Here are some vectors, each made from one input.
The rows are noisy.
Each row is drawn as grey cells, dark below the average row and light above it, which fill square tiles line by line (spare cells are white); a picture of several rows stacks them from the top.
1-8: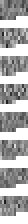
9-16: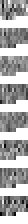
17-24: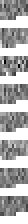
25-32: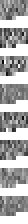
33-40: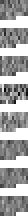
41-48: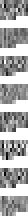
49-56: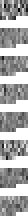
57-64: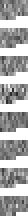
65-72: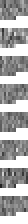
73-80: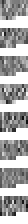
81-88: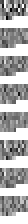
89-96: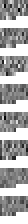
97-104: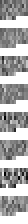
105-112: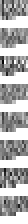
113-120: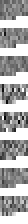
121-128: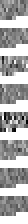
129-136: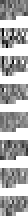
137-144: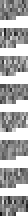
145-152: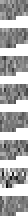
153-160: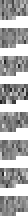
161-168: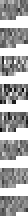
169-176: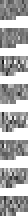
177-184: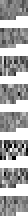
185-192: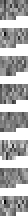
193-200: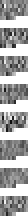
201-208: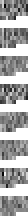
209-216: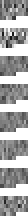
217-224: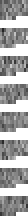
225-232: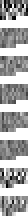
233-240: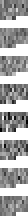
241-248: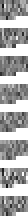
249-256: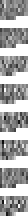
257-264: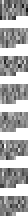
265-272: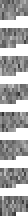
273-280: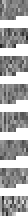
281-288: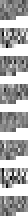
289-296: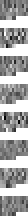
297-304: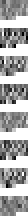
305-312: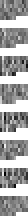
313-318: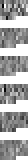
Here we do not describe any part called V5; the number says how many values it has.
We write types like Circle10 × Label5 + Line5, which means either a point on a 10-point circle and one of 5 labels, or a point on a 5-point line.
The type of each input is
(Bool × Label7 + Unit) × (Line8 + V5).
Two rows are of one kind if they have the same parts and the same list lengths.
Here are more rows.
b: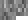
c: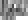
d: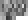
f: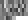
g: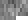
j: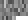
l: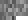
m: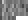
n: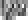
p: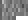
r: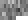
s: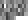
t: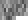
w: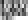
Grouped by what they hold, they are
b, f, j, m, p, s
c, n
d, r, t
g, l, w

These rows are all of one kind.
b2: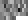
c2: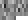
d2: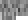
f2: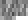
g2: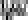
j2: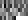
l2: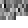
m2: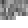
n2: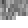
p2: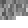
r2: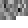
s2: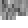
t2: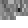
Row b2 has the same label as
d2, j2, p2 and t2.
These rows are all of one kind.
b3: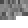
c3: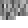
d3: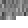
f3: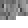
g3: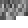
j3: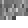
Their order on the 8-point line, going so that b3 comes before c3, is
b3, g3, d3, j3, c3, f3.
